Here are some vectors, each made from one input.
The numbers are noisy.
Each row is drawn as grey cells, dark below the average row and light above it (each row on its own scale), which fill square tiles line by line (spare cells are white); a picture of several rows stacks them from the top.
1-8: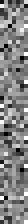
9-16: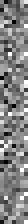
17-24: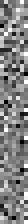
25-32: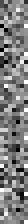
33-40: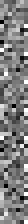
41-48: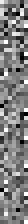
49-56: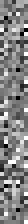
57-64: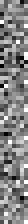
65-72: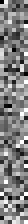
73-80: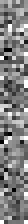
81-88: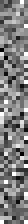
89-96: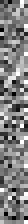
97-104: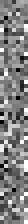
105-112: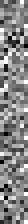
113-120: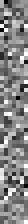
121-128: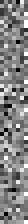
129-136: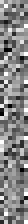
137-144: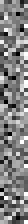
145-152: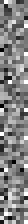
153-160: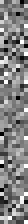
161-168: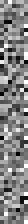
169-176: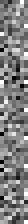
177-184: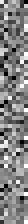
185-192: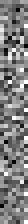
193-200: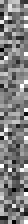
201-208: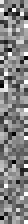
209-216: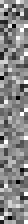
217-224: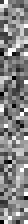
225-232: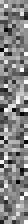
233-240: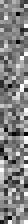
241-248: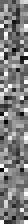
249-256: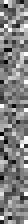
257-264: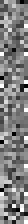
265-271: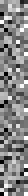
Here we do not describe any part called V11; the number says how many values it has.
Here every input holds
a value of V11, together with either a point on a 14-point circle, or a point on a 17-point line.
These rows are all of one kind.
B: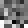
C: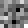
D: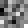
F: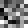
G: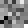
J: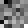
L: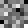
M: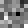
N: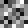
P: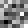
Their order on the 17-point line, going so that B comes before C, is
B, M, J, C, P, L, G, N, D, F.
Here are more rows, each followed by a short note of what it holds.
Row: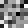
a point on a 17-point line and a value of V11
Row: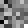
a point on a 17-point line and a value of V11
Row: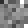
a point on a 14-point circle and a value of V11
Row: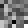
a point on a 17-point line and a value of V11
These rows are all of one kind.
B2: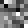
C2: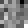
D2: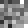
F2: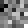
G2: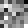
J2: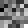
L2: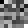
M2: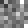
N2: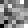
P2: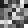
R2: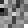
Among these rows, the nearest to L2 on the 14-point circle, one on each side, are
B2 and C2.
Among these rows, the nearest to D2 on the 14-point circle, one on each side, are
G2 and N2.
